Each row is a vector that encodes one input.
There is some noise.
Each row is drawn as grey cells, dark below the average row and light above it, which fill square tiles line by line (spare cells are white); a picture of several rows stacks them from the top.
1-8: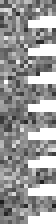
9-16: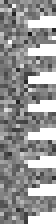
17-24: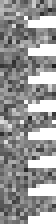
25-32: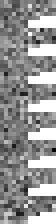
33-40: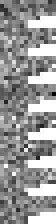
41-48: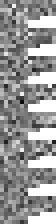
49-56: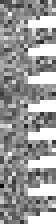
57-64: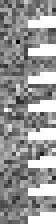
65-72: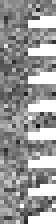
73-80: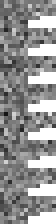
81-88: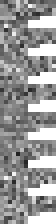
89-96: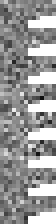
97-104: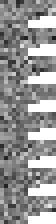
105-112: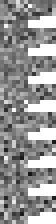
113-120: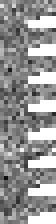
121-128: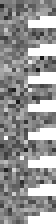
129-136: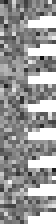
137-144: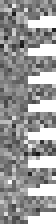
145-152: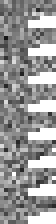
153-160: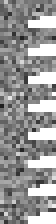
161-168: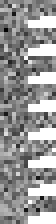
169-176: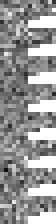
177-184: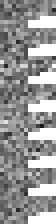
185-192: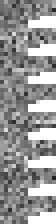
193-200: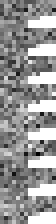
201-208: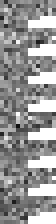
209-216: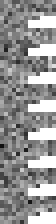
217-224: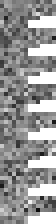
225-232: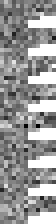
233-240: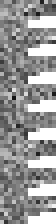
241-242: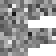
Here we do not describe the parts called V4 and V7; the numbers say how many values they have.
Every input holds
a true/false value, a value of V4 and a value of V7, together with either one of 8 labels, or a node of a 10-node tree.
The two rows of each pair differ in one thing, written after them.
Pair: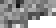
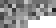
the label
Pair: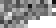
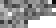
the value of V4
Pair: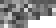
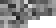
the value of V4
